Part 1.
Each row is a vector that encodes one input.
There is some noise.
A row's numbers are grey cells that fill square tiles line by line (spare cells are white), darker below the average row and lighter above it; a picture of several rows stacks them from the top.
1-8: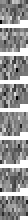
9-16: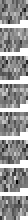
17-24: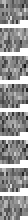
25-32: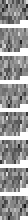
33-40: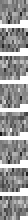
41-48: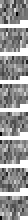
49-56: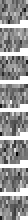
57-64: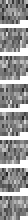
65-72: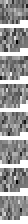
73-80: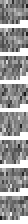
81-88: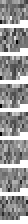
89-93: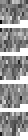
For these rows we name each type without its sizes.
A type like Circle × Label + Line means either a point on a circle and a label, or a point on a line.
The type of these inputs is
Circle + Unit.
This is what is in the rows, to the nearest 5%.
About 90% of them hold a point on a circle. The rest hold a fixed value.
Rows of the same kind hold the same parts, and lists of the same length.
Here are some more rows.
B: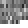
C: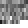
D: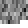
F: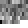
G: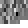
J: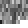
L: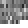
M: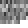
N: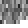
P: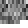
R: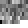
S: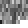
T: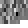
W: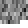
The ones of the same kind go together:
B, C, D, F, J, L, M, N, P, R, S, W
G, T

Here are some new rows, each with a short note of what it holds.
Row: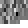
a fixed value
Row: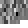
a fixed value
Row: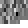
a fixed value
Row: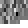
a fixed value
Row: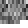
a point on a circle
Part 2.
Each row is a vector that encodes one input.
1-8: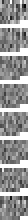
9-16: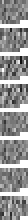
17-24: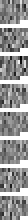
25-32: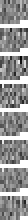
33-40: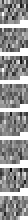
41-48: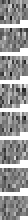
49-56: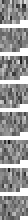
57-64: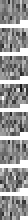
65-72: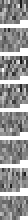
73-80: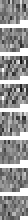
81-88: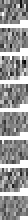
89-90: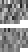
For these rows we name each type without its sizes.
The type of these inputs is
Line.
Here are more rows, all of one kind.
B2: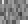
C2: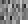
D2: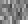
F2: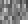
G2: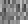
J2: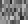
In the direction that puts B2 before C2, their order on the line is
F2, D2, J2, B2, G2, C2.
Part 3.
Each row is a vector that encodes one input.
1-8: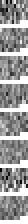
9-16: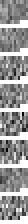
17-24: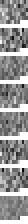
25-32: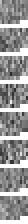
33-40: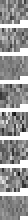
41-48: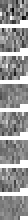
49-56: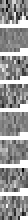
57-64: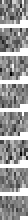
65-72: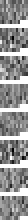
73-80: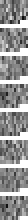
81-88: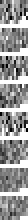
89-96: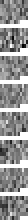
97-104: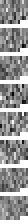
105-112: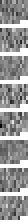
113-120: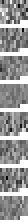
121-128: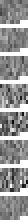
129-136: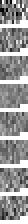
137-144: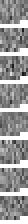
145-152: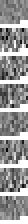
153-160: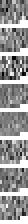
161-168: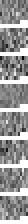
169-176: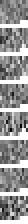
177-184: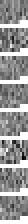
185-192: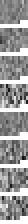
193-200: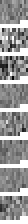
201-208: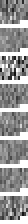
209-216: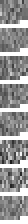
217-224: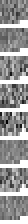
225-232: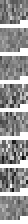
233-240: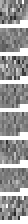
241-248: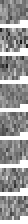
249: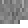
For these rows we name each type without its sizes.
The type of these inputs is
Bool × Bool × Bool.
